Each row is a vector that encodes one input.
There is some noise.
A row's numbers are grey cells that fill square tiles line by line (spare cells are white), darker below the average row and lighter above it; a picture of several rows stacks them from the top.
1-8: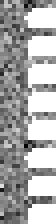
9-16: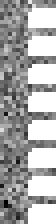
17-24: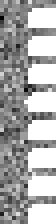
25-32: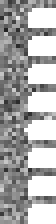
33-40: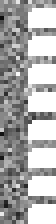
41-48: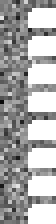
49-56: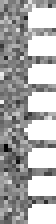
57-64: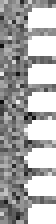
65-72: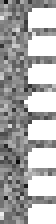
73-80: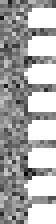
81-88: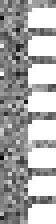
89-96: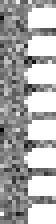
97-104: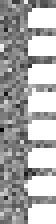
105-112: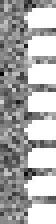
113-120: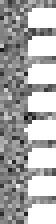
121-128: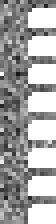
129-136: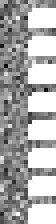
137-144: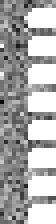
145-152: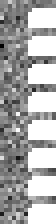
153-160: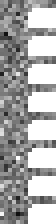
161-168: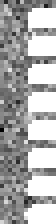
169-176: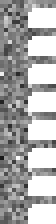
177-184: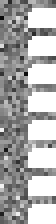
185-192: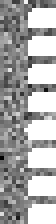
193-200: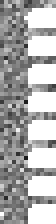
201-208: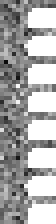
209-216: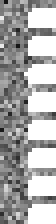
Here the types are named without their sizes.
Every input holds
a point on a circle, together with either a node of a tree, or a list of points on a line.
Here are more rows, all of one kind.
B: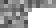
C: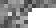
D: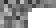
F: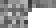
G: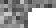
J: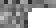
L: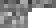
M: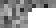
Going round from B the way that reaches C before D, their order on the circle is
B, F, C, M, L, D, J, G.
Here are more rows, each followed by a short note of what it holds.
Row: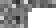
a point on a circle, together with a list of one item
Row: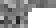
a point on a circle, together with a list of one item
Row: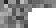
a point on a circle, together with a list of two items
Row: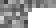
a point on a circle, together with a list of two items
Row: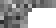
a point on a circle, together with a list of one item
